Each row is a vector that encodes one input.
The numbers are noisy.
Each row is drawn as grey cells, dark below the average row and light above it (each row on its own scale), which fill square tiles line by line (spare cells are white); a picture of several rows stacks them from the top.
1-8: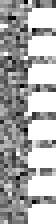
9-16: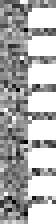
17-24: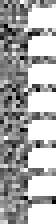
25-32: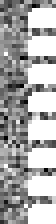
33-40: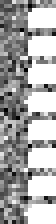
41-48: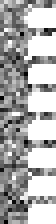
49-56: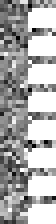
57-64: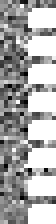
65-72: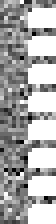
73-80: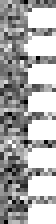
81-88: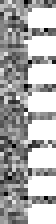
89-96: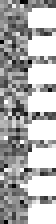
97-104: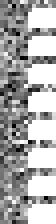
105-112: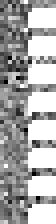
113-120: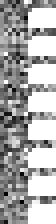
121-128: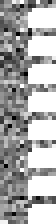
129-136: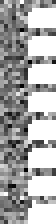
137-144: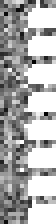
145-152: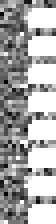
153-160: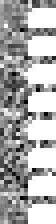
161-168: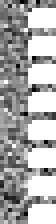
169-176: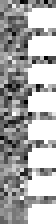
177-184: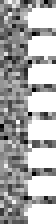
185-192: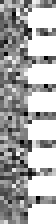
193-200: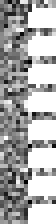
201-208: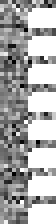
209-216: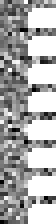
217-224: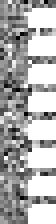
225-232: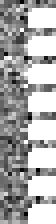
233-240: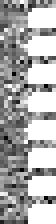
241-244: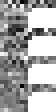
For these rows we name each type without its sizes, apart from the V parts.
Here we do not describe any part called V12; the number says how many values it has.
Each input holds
a list of items, each a true/false value and a value of V12.
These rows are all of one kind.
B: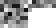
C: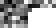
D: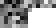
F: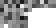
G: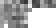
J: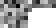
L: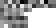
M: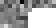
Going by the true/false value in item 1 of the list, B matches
G and J.
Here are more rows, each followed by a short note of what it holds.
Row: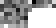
a list of one item
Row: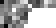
the empty list
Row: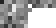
the empty list
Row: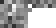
the empty list
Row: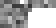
a list of two items
